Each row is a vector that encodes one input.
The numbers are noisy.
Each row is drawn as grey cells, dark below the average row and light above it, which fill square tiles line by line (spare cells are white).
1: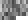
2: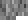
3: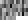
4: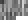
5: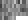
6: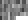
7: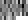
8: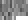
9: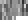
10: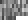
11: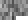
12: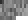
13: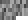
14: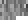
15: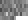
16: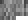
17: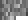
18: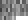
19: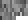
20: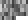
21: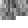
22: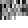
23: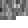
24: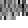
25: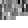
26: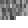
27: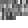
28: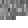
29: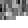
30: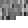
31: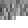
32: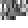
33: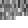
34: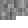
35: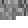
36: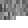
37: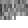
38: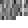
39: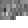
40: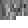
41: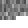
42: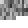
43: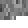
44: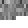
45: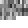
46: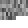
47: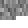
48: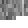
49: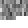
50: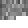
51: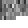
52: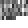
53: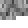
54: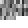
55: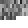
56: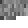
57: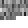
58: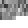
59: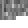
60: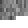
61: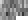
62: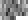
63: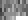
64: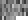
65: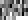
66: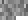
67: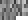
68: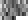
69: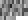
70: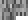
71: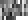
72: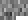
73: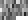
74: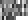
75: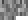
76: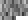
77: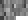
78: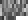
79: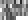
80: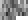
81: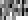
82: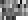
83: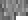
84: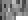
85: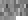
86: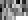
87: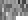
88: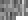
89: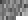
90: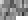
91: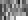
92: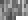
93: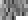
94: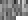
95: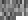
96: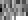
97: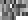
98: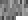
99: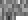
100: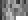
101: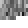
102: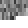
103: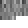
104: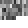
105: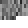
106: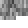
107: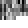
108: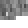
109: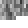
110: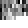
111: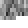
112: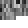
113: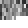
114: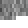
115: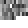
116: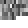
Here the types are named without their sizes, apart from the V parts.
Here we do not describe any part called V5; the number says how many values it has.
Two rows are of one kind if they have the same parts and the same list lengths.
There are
4 kinds of row.
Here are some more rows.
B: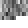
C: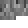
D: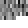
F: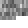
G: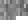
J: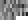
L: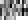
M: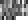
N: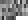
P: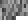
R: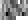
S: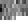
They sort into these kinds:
B, F, L, R
C, M, N, P, S
D, J
G

